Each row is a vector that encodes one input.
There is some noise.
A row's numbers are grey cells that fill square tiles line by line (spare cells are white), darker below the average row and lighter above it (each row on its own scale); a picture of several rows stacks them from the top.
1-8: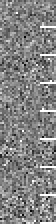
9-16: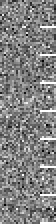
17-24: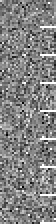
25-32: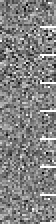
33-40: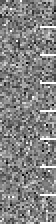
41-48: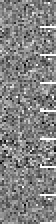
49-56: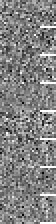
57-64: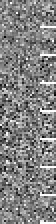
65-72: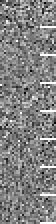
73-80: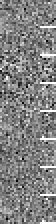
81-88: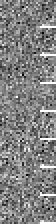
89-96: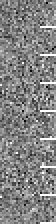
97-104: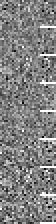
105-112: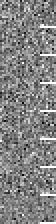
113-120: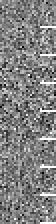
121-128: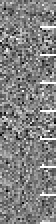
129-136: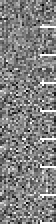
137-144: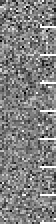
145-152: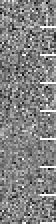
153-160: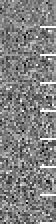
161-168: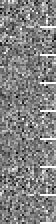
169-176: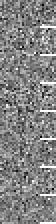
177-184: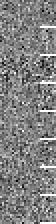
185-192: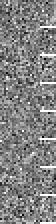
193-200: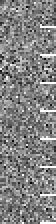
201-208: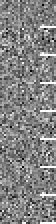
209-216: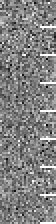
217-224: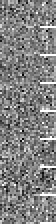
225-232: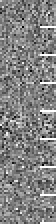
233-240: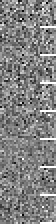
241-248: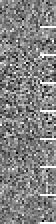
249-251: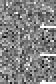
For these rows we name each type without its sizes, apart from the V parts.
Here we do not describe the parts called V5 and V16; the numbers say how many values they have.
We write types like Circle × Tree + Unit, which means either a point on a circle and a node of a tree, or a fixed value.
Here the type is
(Circle + V16) × V5 + Tree.
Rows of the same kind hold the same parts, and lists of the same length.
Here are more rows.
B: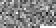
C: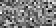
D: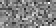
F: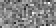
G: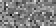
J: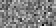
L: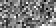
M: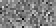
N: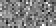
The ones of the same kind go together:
B, D, F, G, J, M, N
C
L

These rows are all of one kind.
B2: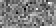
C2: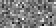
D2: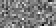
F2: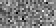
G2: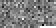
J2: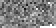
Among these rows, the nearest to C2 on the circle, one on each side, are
D2 and G2.
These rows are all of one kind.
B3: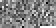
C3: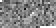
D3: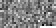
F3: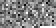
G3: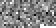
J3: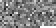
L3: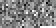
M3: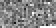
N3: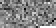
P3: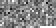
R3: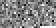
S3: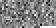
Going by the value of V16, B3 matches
C3 and J3.
